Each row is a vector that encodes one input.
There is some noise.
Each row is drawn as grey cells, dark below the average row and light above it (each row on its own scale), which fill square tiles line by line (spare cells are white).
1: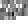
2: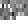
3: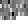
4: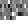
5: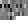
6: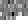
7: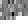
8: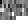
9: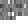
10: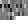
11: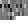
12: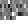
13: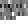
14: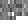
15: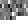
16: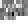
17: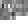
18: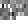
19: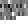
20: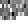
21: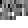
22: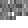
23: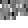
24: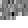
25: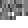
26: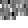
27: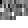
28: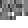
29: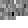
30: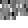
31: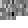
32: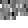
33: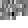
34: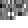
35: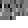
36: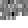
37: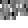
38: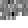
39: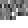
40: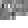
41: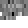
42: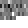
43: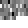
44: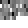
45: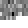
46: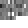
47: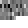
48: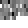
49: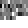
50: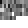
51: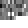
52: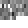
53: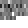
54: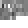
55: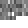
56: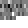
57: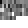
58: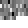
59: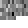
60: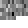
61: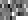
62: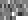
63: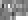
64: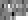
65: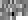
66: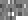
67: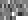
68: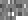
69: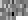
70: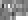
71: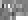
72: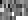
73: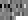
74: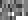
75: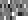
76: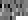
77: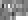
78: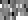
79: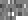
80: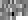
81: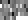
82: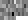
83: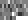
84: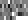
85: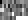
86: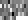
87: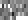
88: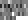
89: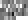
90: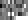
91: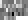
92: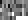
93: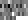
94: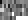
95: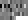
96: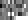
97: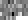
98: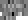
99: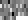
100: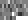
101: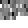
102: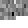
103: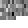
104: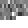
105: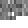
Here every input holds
a true/false value, together with either a point on a 7-point line, or a point on a 9-point line.
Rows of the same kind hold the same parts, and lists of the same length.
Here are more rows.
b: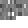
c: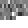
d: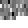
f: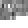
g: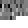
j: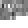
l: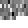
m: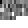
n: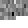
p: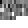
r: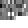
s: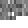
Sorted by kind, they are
b, d, f, j, l, m, p, r, s
c, g, n

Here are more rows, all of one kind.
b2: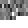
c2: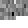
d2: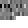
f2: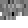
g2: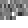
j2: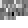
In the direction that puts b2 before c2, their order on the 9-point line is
f2, d2, b2, g2, j2, c2.
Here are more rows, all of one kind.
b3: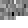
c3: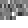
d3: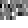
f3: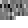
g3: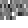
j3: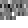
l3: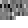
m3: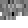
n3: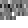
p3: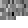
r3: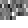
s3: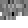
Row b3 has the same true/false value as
m3, p3 and s3.
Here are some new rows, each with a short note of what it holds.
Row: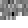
a point on a 9-point line and a true/false value
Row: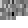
a point on a 9-point line and a true/false value
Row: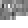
a point on a 7-point line and a true/false value
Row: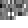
a point on a 7-point line and a true/false value
